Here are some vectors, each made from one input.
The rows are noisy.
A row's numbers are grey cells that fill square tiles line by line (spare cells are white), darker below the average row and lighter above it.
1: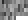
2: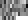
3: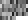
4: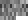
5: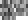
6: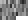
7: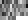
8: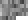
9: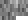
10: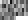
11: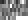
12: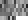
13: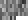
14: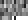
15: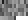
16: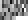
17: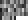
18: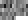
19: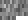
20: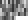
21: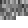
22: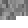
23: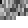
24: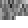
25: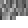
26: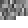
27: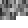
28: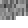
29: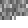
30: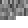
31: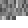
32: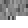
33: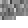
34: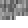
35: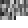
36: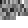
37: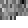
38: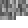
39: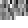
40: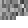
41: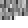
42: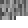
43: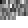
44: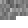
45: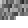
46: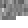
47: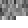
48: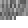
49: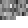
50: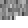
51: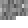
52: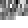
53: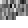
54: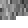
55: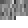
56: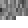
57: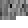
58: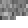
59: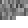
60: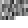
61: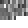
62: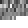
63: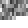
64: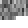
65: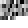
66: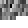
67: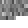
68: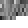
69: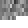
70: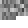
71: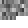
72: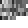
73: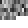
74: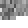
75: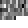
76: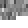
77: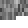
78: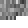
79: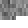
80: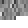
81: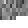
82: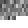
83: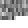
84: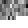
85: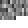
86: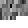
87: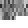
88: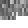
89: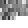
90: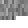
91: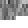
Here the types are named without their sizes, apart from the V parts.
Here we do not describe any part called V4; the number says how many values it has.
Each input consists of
either a point on a circle and a value of V4, or a point on each of two lines.
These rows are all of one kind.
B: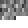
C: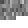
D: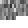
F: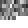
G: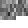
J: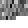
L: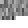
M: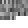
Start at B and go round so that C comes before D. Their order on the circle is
B, J, C, L, M, F, G, D.
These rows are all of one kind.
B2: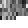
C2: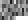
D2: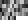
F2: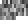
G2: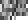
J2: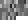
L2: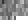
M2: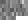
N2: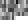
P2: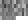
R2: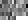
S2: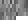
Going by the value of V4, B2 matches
D2, F2 and N2.
